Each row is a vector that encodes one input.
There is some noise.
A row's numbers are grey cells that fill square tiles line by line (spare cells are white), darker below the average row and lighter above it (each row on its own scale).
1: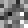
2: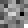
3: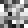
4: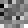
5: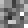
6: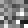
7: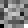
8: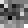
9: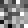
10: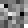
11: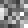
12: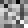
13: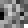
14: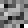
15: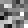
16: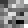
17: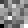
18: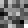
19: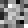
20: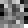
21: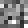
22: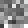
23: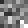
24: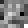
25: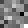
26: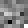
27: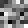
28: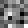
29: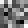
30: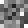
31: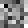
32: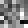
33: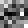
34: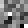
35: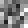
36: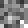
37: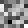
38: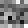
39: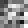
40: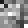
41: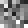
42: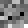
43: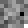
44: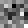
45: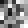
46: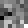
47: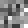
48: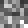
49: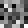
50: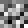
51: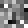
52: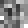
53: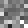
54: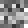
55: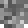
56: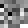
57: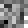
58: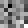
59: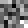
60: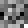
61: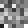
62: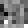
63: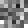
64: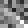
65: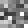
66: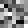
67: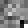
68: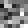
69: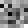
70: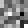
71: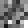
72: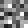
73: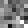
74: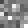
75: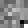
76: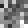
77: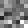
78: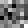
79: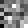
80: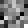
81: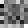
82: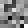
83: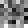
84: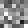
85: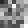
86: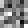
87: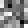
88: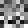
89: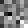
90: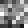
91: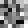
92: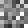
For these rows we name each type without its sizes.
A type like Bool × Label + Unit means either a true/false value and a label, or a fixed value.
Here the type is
(Circle + Unit) × Label × Tree.
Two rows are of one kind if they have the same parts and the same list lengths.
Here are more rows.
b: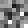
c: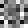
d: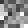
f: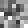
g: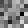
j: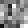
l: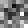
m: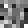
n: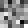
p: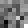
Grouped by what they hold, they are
b, l, p
c, d, f, g, j, m, n

